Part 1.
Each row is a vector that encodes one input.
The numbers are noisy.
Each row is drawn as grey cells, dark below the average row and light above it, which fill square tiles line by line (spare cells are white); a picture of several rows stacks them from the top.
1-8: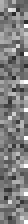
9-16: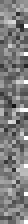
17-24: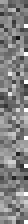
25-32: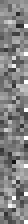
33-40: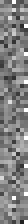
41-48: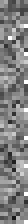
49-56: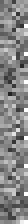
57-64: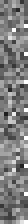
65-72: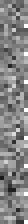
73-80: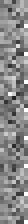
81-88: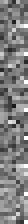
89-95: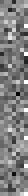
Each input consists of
a point on a 10-point circle, together with either a fixed value, or four true/false values.
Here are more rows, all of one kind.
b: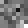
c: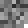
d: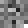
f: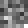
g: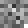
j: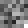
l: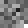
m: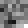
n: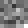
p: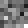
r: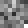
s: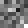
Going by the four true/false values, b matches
l and s.
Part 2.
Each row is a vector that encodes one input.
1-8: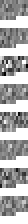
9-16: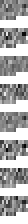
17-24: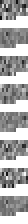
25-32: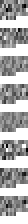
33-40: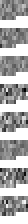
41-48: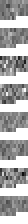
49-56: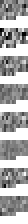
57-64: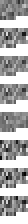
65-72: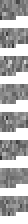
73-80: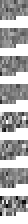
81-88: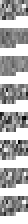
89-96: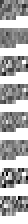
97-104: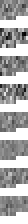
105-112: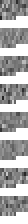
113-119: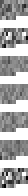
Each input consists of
either a fixed value, or two labels (each one of 6).
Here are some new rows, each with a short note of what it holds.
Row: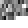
two labels (each one of 6)
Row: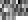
a fixed value
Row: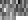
a fixed value
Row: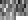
a fixed value
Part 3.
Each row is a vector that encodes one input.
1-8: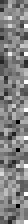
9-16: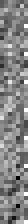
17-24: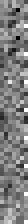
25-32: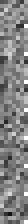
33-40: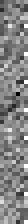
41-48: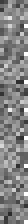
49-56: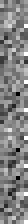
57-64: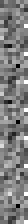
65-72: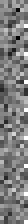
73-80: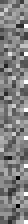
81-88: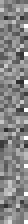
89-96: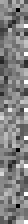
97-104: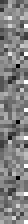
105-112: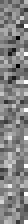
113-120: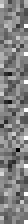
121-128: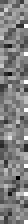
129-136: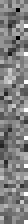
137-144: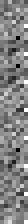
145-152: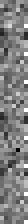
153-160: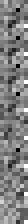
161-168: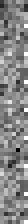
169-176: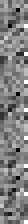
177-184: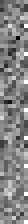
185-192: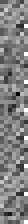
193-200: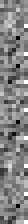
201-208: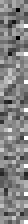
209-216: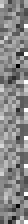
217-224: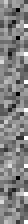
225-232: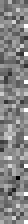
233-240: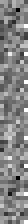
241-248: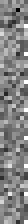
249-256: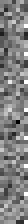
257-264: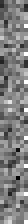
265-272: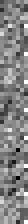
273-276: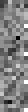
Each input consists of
either a node of an 11-node tree, or four true/false values.
